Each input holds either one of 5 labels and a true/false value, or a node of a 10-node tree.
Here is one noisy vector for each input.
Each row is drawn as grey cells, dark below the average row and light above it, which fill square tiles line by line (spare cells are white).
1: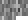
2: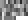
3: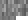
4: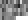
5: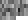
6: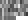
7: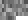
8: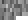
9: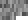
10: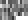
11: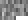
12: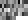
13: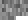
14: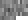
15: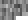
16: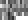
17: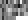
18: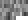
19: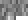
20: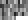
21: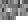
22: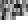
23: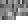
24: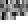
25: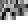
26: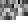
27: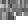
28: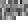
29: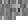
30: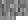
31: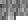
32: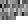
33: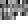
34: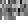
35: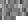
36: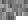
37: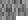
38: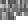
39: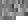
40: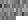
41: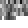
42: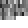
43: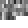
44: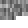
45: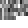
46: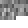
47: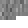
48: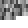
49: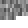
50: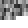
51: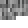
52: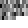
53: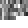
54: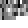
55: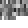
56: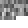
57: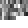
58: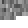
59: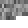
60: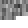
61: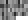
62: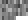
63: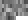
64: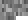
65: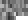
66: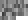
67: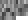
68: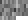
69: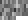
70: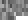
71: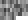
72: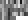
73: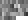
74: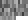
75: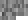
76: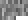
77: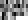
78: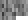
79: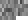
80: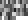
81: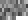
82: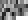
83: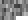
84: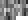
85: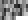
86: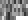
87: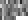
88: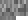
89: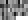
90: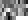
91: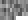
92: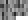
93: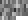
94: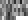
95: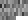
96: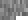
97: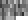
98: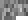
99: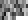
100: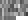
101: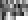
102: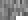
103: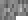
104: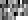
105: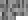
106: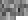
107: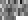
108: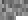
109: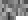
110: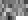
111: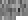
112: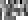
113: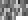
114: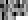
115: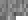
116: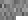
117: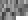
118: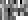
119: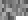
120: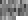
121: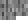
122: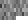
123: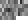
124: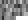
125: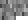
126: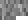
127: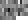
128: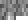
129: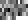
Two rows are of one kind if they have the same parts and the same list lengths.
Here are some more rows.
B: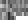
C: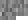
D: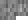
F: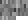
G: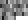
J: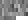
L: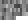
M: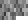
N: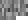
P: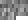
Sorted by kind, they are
B, L
C, D, F, G, J, M, N, P

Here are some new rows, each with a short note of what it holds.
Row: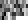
a node of a 10-node tree
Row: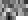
one of 5 labels and a true/false value
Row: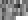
one of 5 labels and a true/false value
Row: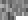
one of 5 labels and a true/false value
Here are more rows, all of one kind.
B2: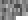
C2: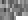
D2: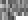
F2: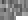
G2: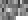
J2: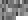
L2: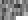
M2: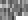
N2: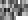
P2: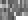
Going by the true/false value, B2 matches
D2, G2 and M2.
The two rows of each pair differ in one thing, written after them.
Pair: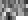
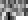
the true/false value
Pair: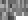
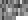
the label
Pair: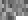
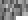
the label
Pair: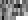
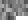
the label
